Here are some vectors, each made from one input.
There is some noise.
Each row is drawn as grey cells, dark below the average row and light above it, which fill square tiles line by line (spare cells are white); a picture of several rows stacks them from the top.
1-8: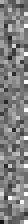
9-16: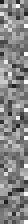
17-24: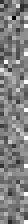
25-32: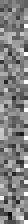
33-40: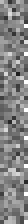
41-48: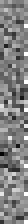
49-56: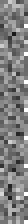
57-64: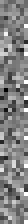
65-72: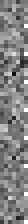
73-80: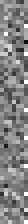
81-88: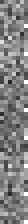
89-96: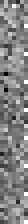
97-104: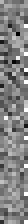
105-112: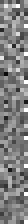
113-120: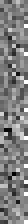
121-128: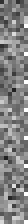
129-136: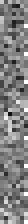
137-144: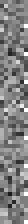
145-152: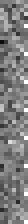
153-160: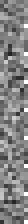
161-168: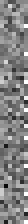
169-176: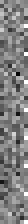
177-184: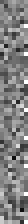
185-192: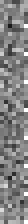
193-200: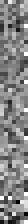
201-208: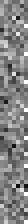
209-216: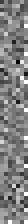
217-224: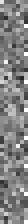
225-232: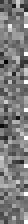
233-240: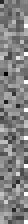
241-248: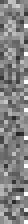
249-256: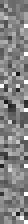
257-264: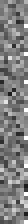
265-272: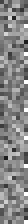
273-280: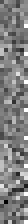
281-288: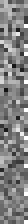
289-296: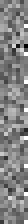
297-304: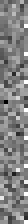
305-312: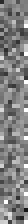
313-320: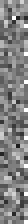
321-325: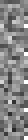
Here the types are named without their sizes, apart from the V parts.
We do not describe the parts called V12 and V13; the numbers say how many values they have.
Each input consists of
a true/false value and a value of V13, together with either a point on a line, or a value of V12.
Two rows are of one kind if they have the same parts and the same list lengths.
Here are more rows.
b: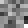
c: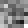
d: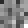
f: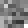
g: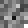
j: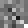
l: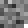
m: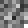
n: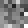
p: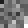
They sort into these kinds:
b, n
c, d, f, g, j, l, m, p

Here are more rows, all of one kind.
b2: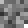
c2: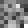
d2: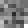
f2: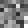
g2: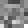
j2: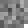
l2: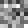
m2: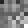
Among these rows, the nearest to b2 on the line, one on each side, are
c2 and d2.
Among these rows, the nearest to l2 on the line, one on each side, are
g2 and j2.
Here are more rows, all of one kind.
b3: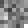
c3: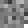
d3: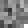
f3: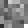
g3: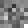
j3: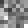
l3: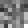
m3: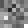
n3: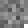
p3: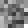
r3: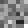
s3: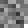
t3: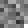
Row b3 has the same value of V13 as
g3, j3 and m3.
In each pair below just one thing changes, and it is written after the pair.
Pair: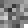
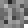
the value of V13
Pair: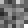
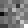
the value of V13
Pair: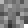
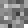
the place on the line
